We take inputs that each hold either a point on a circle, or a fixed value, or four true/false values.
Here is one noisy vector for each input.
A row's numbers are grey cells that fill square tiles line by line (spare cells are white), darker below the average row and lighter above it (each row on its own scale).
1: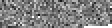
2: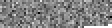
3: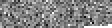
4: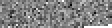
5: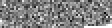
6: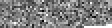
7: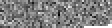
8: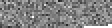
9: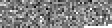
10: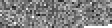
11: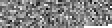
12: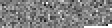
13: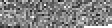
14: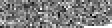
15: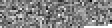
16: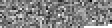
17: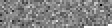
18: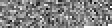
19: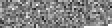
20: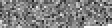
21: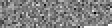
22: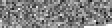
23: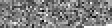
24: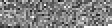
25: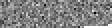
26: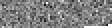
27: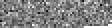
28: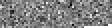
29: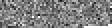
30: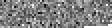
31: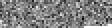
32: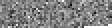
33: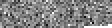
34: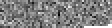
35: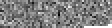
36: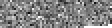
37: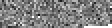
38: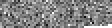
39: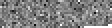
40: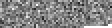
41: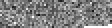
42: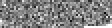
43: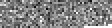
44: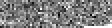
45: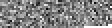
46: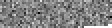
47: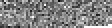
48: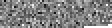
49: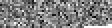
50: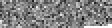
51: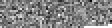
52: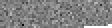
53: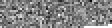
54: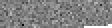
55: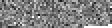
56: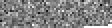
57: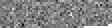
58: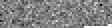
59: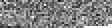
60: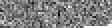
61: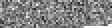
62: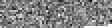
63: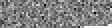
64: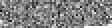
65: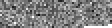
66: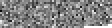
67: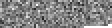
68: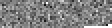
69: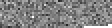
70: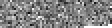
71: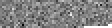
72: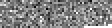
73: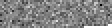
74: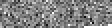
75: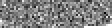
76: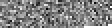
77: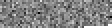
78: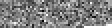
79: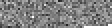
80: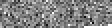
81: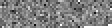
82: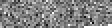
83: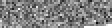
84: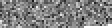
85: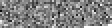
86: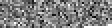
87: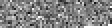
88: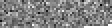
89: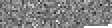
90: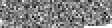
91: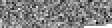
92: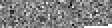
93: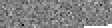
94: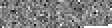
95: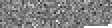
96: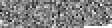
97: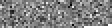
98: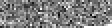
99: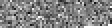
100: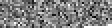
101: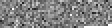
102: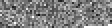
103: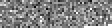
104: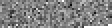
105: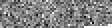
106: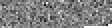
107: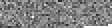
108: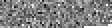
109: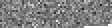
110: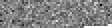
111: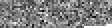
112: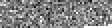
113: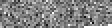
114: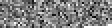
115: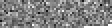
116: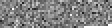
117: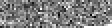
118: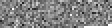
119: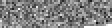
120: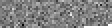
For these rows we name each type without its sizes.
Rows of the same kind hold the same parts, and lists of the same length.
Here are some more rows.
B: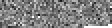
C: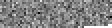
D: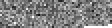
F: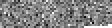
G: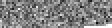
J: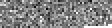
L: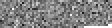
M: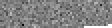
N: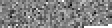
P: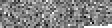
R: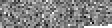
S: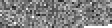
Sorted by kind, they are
B, D, G, J, S
C, L, M, N
F, P, R

